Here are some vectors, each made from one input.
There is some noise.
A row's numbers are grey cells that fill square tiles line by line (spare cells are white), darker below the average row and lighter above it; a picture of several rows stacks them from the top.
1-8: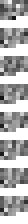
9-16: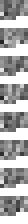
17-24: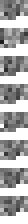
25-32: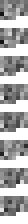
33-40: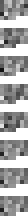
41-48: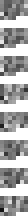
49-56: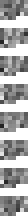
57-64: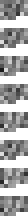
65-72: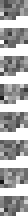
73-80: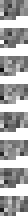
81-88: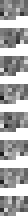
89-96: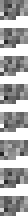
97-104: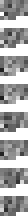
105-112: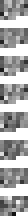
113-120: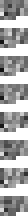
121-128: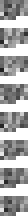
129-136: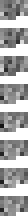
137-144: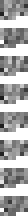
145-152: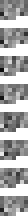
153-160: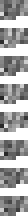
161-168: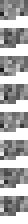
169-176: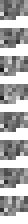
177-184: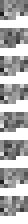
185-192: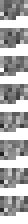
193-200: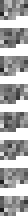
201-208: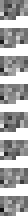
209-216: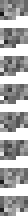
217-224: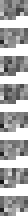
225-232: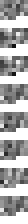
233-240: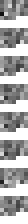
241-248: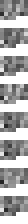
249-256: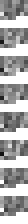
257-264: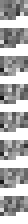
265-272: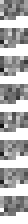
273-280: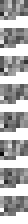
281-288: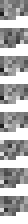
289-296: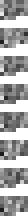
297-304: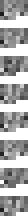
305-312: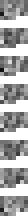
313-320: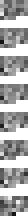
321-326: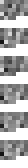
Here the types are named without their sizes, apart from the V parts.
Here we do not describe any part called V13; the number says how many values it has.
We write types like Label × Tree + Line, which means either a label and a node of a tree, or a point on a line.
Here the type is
Bool × (Circle + V13) + List(Line).
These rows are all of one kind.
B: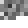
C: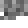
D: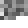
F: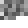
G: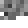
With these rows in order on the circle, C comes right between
D and G.
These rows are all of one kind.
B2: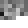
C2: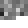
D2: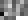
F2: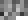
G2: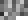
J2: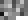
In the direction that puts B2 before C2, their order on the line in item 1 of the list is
B2, C2, F2, G2, D2, J2.
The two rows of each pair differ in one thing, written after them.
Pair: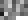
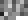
the place on the line in item 2 of the list
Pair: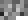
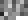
the place on the line in item 1 of the list
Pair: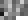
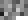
the place on the line in item 1 of the list
